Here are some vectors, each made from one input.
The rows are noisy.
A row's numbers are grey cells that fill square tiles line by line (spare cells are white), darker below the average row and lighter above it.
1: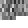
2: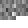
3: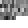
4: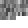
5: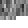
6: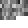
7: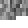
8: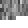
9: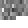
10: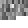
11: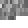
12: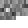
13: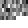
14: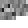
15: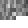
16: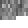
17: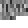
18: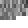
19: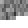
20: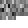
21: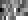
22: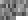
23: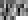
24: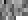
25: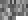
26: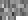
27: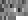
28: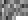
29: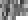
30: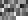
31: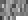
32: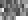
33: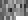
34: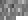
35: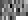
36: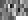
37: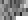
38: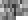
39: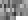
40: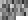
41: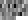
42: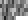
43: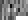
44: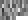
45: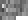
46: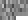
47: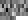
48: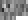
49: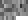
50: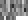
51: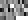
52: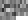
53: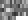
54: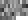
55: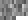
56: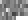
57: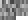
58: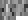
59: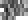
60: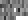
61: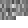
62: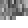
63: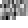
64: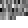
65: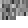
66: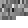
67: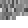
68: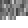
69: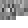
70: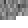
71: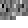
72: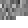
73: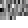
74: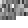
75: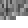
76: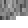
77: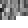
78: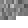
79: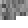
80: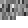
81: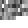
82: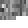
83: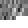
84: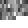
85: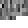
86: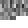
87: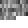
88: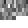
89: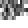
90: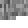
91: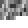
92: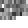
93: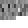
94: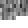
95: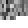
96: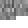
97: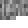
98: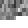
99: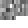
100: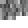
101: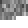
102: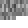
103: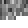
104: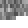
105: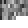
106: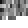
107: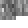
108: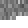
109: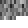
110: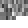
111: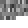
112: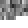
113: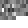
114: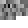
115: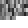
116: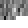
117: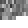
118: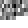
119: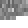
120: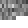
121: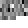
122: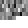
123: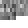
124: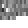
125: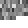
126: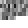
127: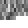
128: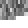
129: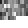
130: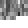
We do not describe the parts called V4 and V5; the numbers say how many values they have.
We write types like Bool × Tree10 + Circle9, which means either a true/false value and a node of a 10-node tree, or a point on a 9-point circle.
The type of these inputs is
Line6 × (Line6 + V5) × V4.
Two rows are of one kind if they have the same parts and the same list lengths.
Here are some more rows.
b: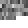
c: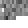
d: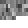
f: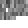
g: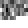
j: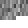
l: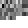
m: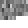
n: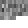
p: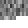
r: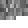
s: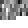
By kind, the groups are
b, c, d, g, l, s
f, j, m, n, p, r

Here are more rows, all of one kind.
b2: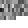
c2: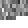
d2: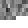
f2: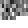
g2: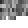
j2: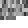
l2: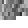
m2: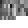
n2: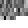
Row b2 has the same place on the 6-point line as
l2 and m2.
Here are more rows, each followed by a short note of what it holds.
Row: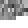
a point on each of two 6-point lines and a value of V4
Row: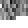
a point on a 6-point line, a value of V4 and a value of V5
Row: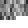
a point on each of two 6-point lines and a value of V4
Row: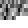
a point on a 6-point line, a value of V4 and a value of V5
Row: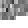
a point on a 6-point line, a value of V4 and a value of V5
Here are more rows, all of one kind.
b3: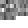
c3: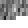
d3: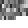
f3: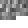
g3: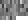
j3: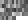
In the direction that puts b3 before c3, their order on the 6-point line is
d3, b3, g3, j3, c3, f3.
